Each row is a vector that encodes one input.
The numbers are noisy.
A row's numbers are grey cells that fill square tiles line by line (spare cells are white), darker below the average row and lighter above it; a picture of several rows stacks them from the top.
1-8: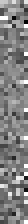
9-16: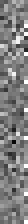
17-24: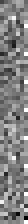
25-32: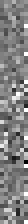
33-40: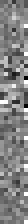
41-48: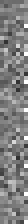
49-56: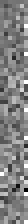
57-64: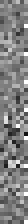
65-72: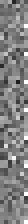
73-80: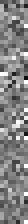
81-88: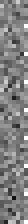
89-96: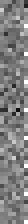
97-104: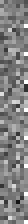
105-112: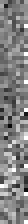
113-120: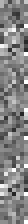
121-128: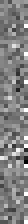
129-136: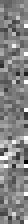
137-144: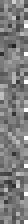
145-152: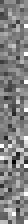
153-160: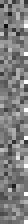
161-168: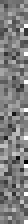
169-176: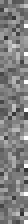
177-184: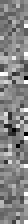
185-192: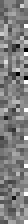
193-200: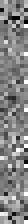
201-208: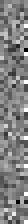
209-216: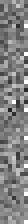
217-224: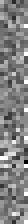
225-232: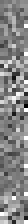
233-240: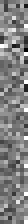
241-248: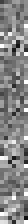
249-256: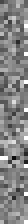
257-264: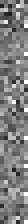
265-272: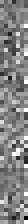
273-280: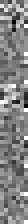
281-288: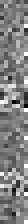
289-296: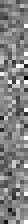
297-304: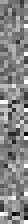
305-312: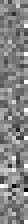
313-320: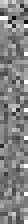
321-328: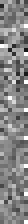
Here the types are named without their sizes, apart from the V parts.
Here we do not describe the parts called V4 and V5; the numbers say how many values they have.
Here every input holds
either a point on a line, a true/false value and a value of V5, or a value of V4.
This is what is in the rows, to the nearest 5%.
About 85% of them hold a point on a line, a true/false value and a value of V5. The rest hold a value of V4.
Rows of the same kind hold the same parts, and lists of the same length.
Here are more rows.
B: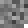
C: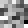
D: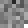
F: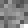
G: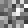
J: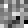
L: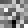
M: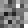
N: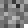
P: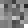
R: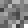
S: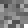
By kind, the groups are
B, D, F, M, N, P, R, S
C, G, J, L

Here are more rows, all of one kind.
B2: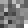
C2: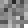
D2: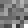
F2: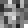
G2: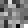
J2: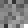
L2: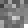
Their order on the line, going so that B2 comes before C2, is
B2, F2, C2, L2, G2, J2, D2.
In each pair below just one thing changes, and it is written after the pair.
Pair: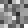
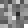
the true/false value
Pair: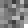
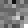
the true/false value
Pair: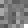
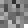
the value of V5
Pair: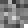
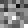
the place on the line
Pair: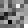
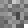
the true/false value
